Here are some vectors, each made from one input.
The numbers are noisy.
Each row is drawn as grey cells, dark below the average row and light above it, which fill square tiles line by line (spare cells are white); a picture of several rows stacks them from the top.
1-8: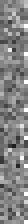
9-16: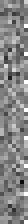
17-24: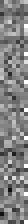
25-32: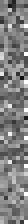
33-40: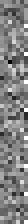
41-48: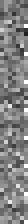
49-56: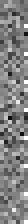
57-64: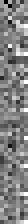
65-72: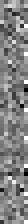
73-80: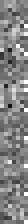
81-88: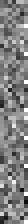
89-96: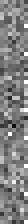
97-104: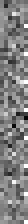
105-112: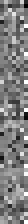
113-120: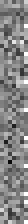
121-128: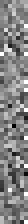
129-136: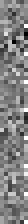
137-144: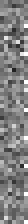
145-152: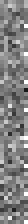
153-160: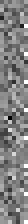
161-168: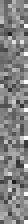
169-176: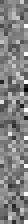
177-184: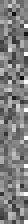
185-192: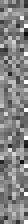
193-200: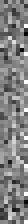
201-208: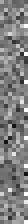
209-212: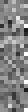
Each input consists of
a point on a 7-point line and a true/false value, together with either a point on a 6-point circle, or a fixed value.
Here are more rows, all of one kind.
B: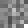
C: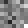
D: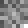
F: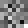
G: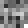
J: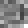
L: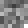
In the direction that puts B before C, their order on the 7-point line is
D, J, B, C, G, L, F.
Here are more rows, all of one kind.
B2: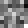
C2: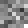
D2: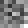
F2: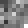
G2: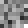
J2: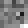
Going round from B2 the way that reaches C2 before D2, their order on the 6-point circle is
B2, F2, C2, D2, J2, G2.
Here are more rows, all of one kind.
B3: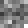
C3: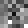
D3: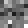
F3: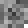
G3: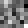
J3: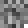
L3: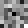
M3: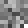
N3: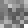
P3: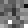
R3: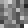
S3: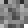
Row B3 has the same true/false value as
D3, G3, J3 and P3.
